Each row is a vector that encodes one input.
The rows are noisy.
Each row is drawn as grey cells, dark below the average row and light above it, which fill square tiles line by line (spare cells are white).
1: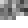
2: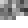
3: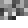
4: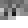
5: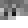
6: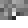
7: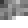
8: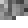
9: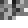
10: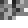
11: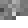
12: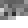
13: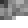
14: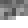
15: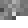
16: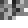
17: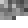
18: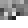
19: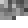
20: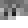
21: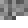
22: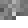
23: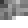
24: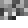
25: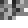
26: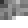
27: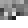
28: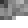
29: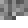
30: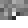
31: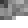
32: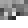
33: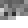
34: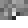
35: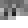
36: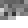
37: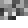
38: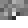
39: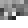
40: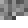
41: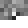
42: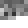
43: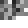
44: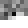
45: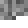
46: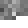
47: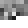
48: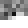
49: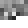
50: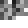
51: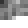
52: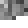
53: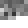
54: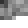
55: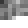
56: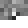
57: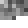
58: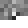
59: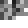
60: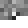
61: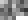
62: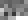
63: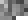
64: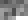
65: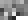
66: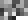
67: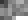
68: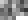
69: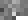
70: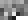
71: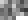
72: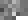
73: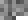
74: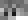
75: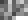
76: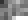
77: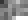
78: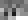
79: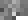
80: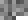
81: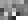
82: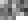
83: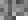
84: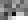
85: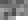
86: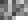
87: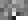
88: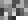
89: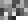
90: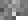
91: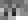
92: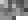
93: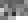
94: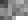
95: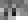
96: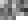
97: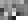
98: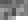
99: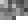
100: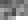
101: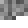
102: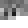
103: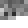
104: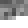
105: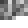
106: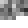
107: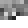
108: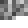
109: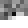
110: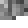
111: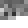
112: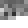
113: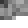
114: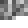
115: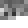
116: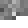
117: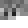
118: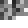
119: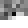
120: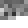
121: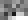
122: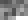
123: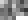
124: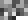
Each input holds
a point on an 8-point line and a true/false value.
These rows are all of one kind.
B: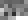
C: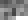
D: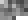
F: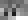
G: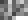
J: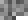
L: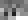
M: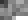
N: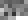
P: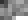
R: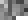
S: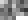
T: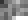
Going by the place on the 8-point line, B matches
N and R.
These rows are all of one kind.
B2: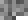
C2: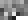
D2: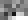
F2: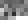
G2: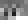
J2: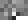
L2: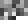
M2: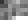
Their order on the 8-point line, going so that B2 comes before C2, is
D2, G2, F2, B2, M2, J2, C2, L2.
